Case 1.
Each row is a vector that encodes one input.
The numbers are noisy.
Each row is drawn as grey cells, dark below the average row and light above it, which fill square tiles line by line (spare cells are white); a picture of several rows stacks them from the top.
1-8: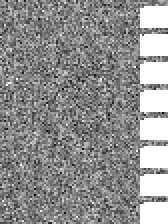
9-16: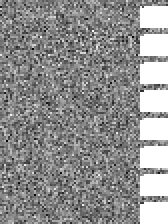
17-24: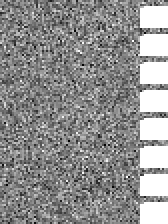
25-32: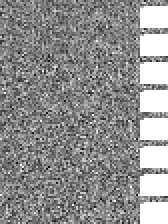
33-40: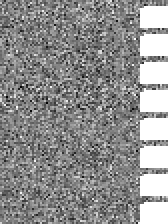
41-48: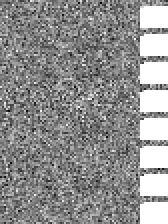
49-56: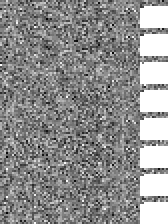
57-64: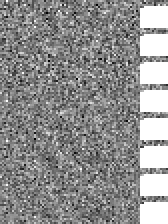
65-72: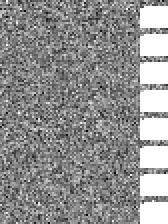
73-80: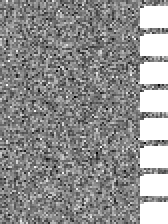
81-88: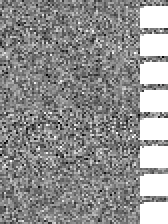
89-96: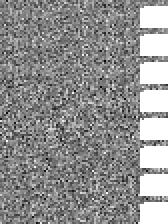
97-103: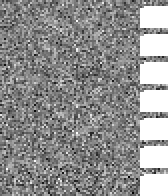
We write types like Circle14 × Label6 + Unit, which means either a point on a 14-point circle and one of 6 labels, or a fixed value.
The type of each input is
Line7 + Line9.
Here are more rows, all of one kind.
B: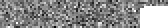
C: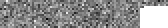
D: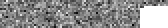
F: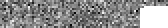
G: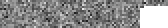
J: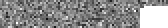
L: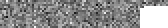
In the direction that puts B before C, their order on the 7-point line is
J, B, D, G, L, C, F.
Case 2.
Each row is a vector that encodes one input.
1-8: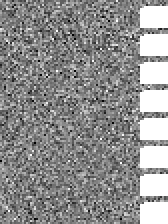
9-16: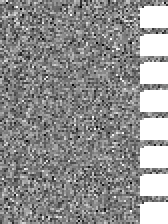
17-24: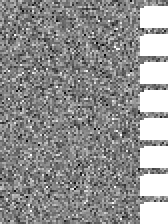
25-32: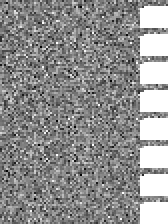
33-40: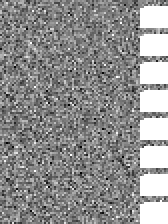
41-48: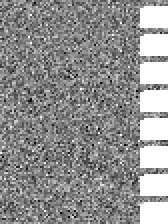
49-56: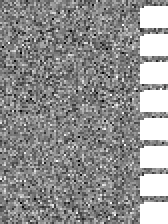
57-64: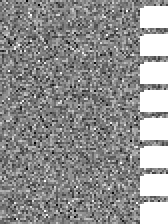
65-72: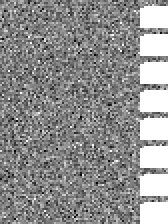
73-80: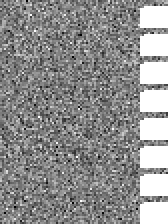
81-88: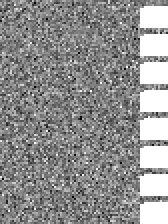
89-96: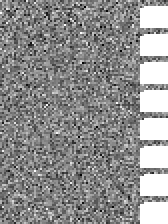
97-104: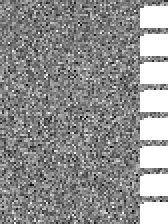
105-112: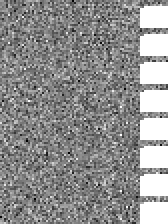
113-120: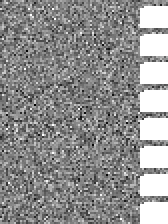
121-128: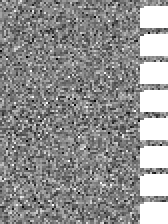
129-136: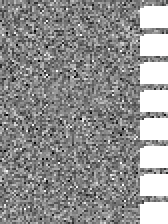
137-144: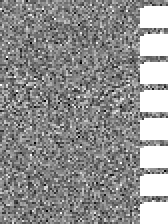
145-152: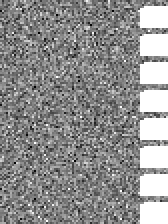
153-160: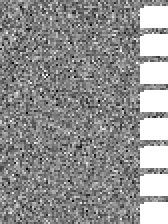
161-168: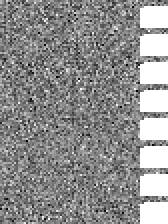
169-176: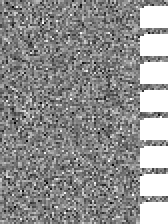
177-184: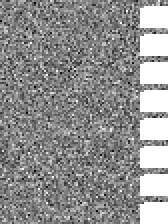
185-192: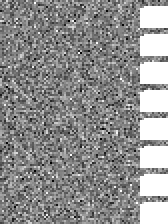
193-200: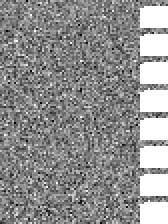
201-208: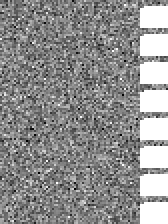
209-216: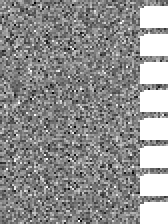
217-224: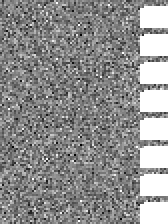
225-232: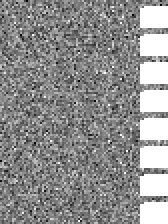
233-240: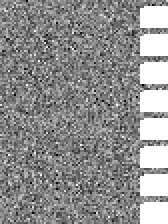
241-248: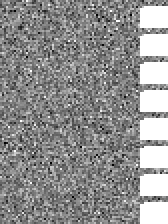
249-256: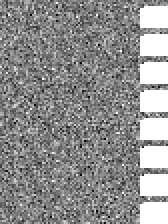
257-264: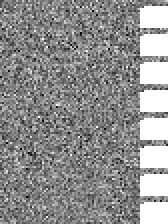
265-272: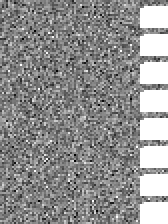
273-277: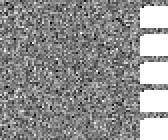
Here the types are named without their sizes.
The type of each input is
Circle × Circle.
